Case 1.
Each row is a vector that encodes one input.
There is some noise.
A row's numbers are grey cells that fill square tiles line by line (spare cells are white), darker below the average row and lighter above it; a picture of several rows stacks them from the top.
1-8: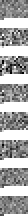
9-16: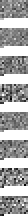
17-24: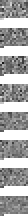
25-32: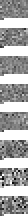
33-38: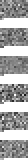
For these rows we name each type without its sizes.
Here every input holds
either a fixed value, or a node of a tree.
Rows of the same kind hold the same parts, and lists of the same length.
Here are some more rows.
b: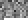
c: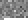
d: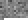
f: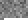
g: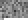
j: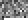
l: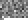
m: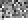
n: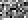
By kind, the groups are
b, c, d, f, g, j, l, m
n

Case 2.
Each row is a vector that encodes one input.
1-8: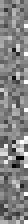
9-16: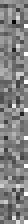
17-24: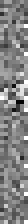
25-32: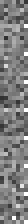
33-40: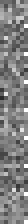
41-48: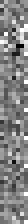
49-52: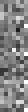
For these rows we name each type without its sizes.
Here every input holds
either a fixed value, or three true/false values.
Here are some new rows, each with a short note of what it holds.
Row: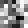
a fixed value
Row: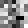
a fixed value
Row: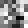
a fixed value
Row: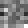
three true/false values
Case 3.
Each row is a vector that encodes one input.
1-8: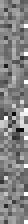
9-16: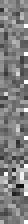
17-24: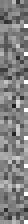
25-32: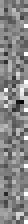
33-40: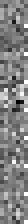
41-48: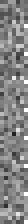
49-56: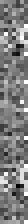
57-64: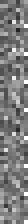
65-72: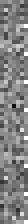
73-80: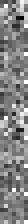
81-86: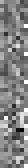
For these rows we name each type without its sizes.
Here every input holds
either a fixed value, or three true/false values.
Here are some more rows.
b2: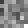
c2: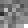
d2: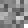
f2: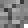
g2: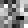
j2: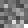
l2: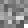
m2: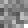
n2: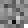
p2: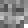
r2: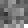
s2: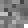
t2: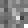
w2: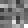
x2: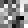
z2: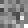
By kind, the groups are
b2, c2, d2, f2, j2, l2, m2, n2, p2, r2, s2, t2, w2, z2
g2, x2

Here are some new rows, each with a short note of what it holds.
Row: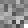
three true/false values
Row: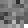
three true/false values
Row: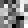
a fixed value
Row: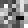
a fixed value
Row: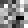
a fixed value
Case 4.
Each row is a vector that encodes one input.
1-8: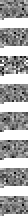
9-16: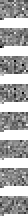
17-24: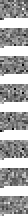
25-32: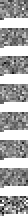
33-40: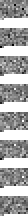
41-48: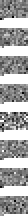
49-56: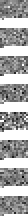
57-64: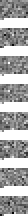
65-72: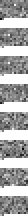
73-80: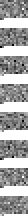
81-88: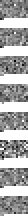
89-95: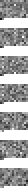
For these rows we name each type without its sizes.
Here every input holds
either a fixed value, or four true/false values.
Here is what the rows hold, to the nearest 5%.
About 5% of them hold a fixed value. The rest hold four true/false values.
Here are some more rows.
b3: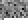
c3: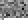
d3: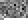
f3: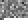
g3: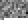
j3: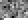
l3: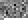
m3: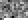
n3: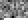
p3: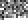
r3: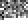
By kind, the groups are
b3, c3, d3, f3, g3, j3, l3, m3, n3
p3, r3

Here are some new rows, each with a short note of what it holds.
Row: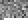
four true/false values
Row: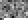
four true/false values
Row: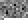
four true/false values
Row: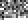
a fixed value
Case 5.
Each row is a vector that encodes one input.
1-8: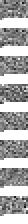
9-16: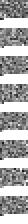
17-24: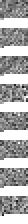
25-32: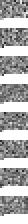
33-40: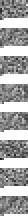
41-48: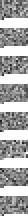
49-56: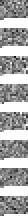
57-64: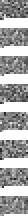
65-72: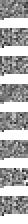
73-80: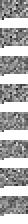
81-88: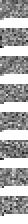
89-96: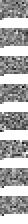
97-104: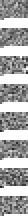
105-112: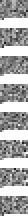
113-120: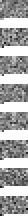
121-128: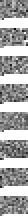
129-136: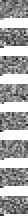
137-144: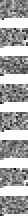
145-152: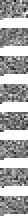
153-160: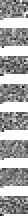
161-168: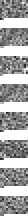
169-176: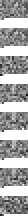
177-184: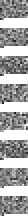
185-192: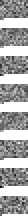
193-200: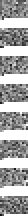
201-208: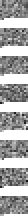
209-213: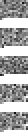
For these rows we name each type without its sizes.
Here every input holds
a node of a tree.
